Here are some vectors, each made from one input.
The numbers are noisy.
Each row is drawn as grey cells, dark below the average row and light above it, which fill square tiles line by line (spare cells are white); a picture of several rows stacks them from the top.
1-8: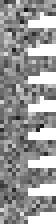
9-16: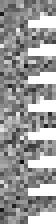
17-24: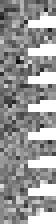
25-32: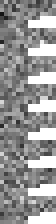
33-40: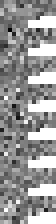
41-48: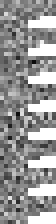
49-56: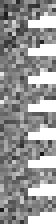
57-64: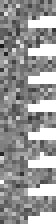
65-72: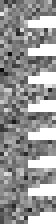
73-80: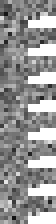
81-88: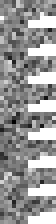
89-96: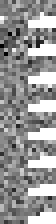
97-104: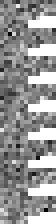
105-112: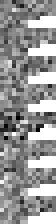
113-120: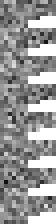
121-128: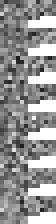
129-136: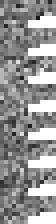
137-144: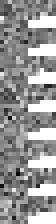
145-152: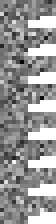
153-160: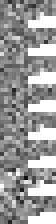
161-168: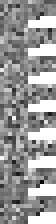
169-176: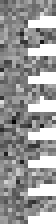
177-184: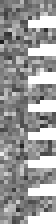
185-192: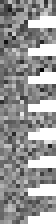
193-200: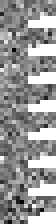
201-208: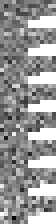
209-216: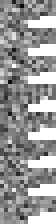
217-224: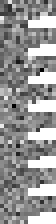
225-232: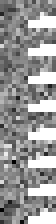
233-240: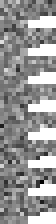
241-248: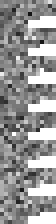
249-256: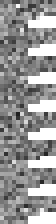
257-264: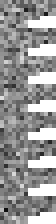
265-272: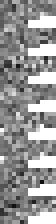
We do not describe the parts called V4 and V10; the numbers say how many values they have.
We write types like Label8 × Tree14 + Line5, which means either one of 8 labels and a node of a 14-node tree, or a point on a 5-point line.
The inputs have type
(Line5 + Line9) × V4 + Tree11 × V10.
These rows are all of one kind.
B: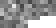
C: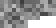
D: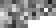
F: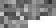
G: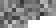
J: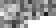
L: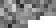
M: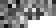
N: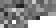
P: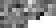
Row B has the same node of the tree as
C, G, J and M.
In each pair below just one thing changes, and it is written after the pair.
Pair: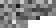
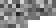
the node of the tree
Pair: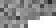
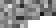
the node of the tree
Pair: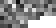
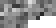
the value of V10
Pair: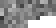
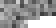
the value of V10
